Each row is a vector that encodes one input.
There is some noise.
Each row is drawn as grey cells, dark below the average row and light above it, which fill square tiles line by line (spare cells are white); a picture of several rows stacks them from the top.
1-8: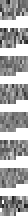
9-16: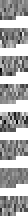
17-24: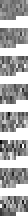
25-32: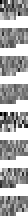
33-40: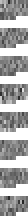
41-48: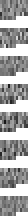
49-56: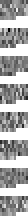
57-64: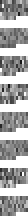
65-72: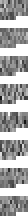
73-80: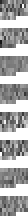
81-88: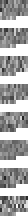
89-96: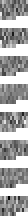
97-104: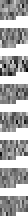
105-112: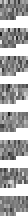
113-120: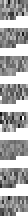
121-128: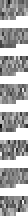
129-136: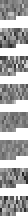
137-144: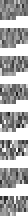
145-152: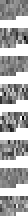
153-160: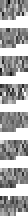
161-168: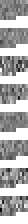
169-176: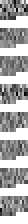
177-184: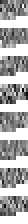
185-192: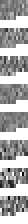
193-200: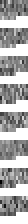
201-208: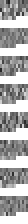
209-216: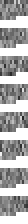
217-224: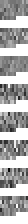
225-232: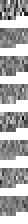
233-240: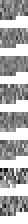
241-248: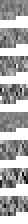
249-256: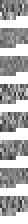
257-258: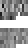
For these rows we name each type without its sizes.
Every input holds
either a point on a line, or a node of a tree and a true/false value.
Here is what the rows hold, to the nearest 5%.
About 35% of them hold a point on a line. The rest hold a node of a tree and a true/false value.
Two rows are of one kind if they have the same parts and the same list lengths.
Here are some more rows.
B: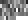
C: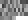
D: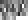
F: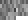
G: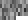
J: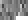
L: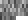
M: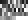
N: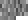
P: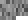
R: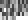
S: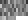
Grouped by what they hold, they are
B, C, J, P, R, S
D, F, G, L, M, N

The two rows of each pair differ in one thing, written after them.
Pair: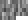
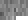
the true/false value
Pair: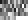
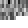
the node of the tree
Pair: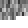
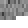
the true/false value
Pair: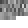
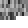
the node of the tree
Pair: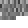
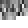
the true/false value
